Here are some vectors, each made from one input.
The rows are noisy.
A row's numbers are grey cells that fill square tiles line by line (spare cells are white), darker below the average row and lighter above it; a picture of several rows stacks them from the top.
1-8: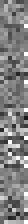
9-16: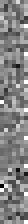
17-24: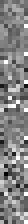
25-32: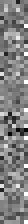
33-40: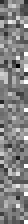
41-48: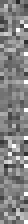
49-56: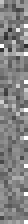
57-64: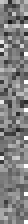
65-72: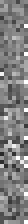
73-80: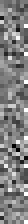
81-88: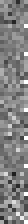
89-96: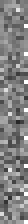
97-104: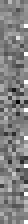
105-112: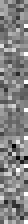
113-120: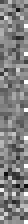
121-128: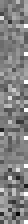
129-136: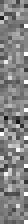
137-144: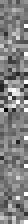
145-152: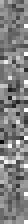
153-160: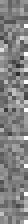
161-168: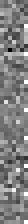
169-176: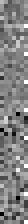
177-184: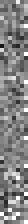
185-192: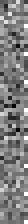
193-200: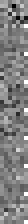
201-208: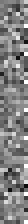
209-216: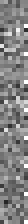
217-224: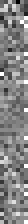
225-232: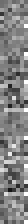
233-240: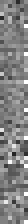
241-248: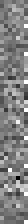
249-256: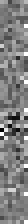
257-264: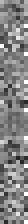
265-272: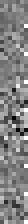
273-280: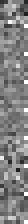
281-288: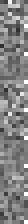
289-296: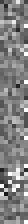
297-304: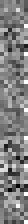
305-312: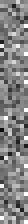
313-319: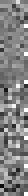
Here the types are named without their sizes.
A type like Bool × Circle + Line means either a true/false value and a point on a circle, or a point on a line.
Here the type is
Bool × (Line + Tree).
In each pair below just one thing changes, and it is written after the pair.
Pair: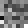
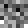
the true/false value
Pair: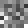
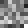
the node of the tree
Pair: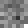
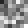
the true/false value
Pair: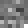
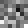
the true/false value
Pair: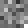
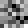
the node of the tree
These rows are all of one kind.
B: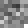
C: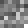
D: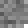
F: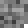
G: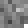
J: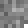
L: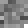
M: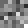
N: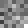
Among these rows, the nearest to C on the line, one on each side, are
B and F.
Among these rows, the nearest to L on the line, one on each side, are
F and N.
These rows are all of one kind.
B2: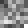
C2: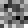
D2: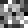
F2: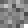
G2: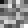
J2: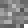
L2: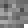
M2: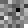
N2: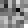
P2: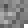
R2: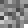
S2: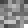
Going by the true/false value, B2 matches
G2, M2, N2 and R2.
